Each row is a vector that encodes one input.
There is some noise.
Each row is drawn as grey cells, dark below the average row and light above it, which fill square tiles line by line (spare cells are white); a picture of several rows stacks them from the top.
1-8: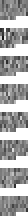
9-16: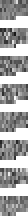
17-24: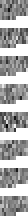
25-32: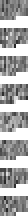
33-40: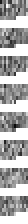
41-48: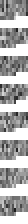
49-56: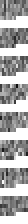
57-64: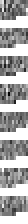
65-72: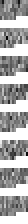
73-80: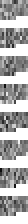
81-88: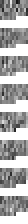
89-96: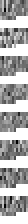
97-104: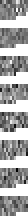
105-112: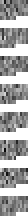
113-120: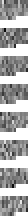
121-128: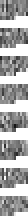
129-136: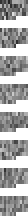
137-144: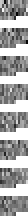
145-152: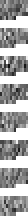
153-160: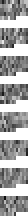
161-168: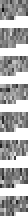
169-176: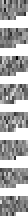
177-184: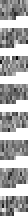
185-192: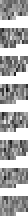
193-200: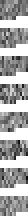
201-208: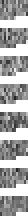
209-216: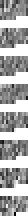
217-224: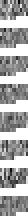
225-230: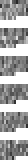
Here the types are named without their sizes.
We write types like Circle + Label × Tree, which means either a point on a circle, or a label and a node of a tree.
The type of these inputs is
List(Line).
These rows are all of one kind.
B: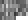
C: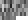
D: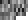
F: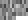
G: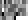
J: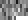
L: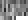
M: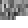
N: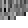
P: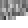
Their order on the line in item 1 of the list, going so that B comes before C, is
G, M, D, B, P, F, L, N, J, C.
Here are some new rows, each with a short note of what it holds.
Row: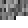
a list of one item
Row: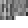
a list of one item
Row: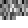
the empty list
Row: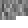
a list of one item
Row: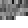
a list of one item
